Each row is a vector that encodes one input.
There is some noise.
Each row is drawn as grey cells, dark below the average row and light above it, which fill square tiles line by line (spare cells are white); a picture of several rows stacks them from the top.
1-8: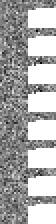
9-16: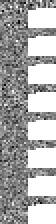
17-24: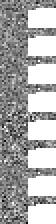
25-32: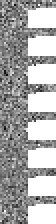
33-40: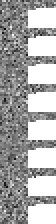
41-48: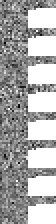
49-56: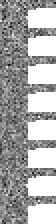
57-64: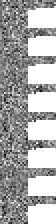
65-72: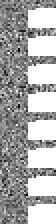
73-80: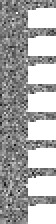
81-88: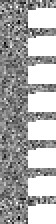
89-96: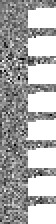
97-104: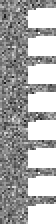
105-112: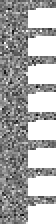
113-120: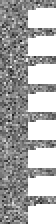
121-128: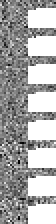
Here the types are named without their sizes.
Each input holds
either three true/false values, or a list of points on a line.
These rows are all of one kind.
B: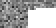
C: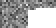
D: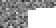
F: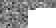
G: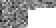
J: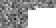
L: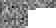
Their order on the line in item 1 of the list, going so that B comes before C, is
L, F, G, J, B, D, C.
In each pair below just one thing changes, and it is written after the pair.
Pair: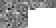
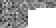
the place on the line in item 2 of the list
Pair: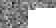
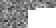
the place on the line in item 2 of the list
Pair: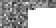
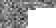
the place on the line in item 2 of the list
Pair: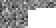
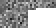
the place on the line in item 2 of the list
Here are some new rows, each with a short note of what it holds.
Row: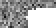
three true/false values
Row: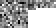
the empty list
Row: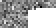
three true/false values
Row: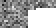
three true/false values
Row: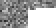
a list of two items
